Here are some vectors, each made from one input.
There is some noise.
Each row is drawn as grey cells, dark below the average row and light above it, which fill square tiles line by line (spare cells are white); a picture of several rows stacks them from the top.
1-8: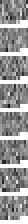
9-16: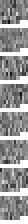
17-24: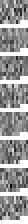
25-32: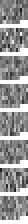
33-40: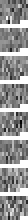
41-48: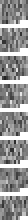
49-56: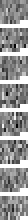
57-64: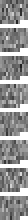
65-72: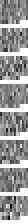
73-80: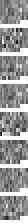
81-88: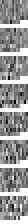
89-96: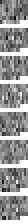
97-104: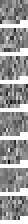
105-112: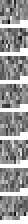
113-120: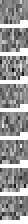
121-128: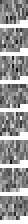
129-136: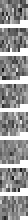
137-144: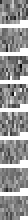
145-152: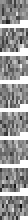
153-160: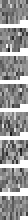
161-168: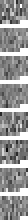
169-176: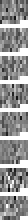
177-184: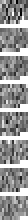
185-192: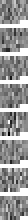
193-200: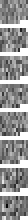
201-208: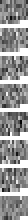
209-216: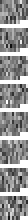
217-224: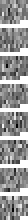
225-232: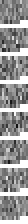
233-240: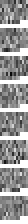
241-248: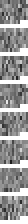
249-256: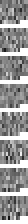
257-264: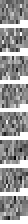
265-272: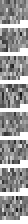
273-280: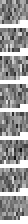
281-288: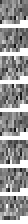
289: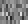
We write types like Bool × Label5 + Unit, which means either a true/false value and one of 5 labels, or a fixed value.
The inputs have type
(Circle11 × Line7 + Line6) × Tree10.
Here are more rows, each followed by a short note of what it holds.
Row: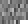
a point on an 11-point circle, a point on a 7-point line and a node of a 10-node tree
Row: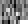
a point on an 11-point circle, a point on a 7-point line and a node of a 10-node tree
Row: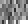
a point on an 11-point circle, a point on a 7-point line and a node of a 10-node tree
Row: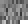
a point on a 6-point line and a node of a 10-node tree
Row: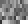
a point on a 6-point line and a node of a 10-node tree
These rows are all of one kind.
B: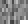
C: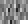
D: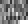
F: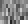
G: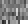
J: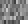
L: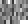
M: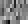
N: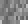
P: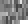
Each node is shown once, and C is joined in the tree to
F.
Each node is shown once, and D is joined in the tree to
P.
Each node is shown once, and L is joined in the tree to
B.
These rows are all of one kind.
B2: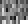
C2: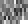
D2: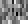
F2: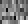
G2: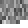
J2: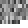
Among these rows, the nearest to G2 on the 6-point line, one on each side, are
C2 and J2.
